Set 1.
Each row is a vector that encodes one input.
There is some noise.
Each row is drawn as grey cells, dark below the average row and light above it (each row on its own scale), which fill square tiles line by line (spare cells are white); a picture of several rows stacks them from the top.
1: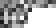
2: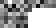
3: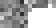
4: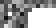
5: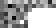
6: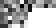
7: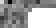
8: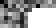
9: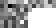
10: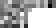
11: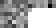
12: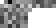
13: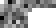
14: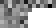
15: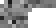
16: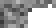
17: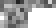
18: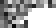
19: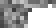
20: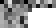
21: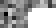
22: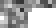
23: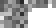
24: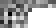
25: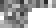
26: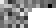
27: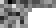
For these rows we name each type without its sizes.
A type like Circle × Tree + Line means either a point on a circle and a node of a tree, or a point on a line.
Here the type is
Label.
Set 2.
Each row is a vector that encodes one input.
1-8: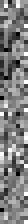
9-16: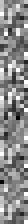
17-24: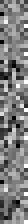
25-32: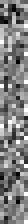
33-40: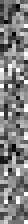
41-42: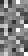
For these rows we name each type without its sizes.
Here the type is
Bool × Bool × Bool + Unit.
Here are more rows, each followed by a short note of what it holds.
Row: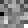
a fixed value
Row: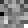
a fixed value
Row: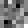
three true/false values
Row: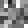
three true/false values
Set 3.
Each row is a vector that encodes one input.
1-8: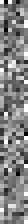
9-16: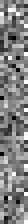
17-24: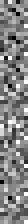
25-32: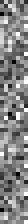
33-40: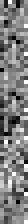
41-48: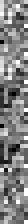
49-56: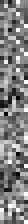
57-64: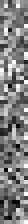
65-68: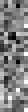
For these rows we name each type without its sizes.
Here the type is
Bool × Bool × Bool + Unit.
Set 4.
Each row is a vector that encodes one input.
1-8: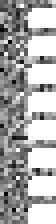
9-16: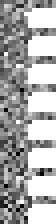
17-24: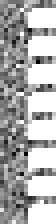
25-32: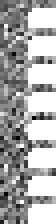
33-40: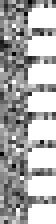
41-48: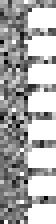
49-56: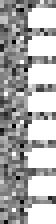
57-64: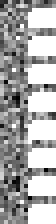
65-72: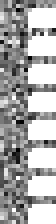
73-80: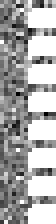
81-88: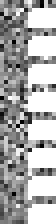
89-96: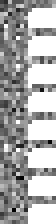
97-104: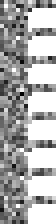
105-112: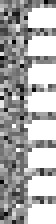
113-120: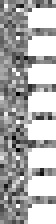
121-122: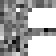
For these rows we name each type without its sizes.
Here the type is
Bool × Bool × Bool + Unit.
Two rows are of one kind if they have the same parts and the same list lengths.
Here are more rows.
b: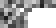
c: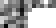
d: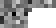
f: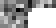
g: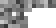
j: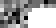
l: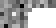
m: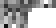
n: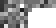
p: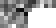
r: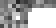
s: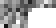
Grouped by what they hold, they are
b, c, d, f, g, l, m, n, p, r, s
j

